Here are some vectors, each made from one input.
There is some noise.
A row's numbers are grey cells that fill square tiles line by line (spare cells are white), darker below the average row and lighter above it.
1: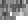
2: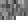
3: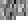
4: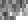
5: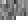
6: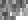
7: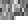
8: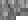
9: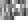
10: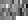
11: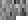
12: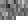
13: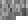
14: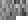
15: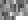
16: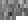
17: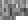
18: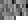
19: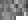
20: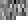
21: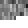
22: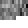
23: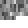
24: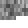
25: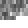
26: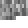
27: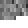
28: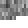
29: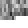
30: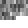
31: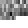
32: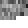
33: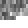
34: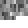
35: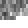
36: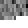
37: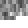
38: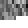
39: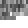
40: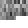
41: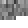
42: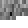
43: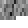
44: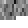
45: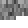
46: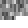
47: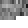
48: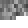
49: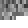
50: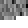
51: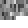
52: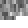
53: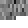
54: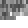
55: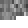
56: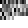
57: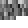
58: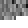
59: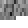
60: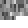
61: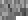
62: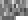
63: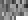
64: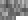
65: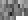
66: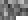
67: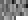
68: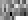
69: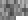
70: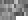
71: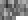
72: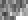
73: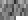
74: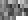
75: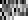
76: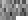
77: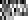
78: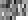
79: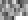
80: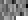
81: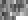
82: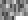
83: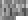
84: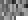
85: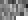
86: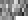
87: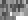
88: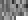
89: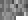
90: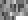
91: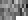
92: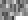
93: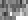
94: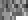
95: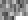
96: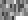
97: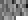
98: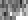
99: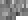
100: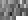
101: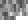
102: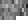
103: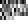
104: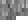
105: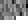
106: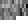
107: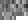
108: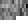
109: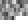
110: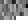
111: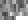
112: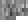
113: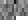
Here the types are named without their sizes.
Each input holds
a list of points on a line.
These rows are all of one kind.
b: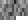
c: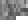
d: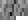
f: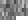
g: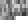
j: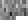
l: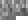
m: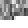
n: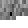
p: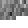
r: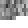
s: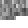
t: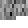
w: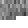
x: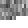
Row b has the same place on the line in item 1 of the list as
d, f, r and x.
